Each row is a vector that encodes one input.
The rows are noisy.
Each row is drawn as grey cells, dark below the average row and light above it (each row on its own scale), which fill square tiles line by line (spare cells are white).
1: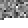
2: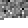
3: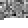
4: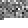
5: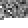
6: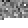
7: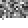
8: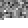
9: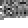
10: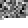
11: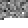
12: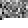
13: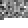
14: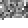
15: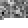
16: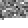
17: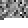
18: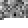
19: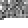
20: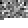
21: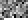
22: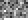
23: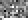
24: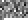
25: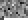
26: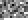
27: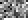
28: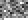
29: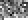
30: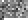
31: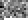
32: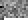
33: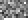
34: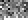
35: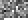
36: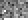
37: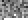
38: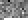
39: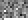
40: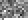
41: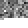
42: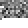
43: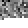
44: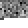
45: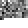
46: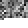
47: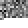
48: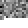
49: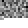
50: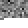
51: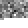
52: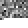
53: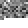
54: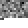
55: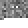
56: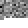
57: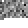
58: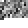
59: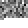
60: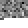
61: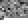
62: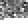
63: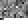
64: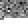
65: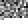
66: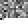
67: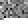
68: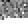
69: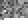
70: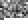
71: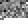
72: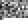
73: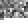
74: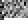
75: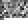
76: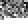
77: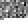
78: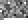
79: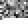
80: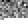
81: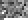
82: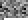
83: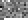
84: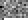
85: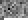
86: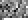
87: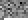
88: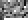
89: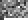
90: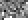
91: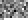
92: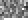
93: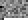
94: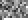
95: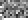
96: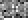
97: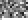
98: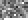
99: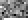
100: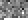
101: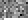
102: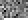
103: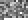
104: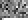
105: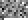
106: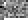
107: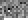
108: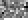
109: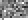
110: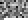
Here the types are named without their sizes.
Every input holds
a point on a line, together with either a point on a circle, or a fixed value.
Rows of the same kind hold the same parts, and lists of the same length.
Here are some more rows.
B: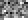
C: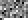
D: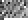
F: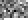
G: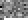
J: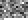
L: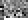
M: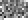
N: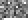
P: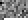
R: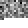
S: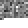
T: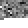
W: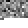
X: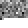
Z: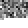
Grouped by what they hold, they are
B, F, J, M, Z
C, D, G, L, N, P, R, S, T, W, X

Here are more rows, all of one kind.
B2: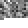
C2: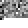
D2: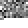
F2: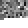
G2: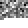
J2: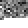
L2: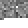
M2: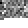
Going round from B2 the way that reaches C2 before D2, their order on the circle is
B2, J2, F2, L2, G2, M2, C2, D2.
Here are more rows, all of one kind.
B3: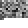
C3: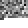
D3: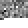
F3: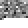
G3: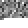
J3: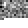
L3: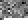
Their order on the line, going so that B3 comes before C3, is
L3, D3, F3, B3, J3, G3, C3.
